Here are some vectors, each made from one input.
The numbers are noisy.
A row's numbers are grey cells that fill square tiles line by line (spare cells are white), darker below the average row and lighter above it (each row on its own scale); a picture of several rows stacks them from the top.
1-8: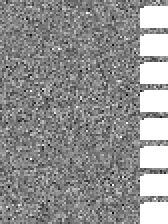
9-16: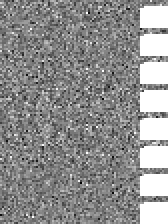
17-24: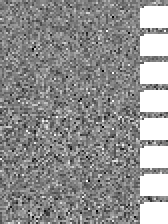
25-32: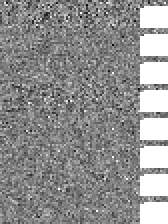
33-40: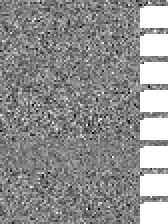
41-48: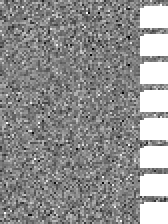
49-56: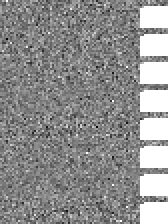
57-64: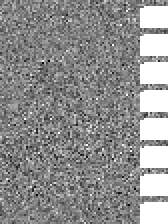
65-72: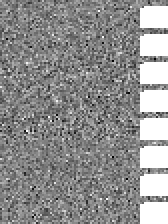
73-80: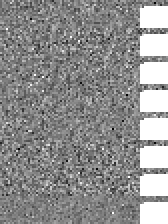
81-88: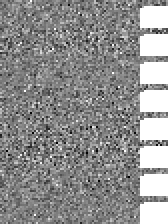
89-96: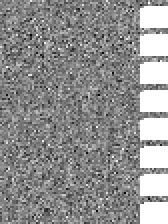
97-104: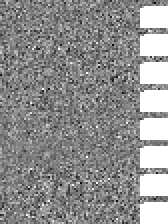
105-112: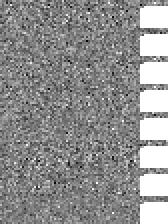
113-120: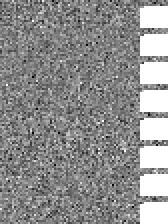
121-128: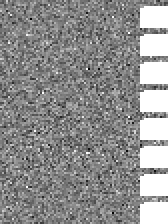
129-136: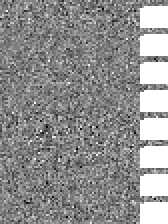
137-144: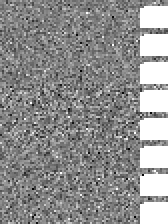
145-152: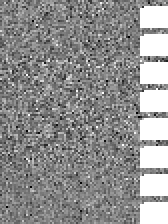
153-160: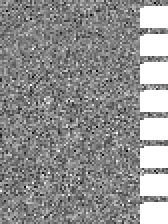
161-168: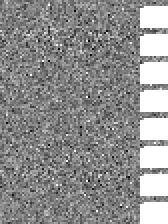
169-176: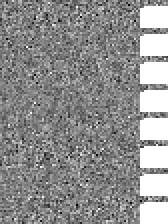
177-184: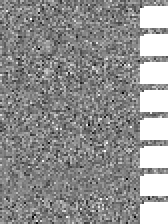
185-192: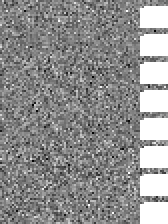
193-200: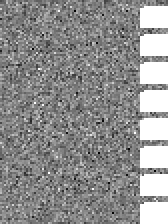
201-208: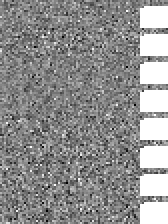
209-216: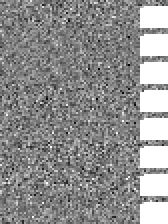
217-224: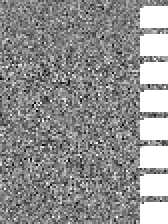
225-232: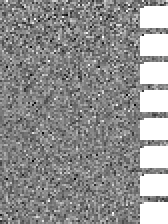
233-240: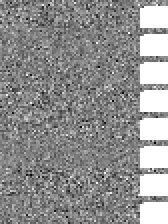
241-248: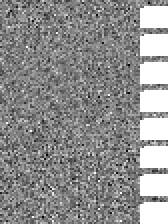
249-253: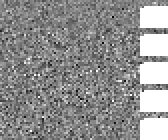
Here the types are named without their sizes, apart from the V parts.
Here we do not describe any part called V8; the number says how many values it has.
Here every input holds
a point on a line and a true/false value, together with a list of items, each either a point on a circle, or a value of V8.
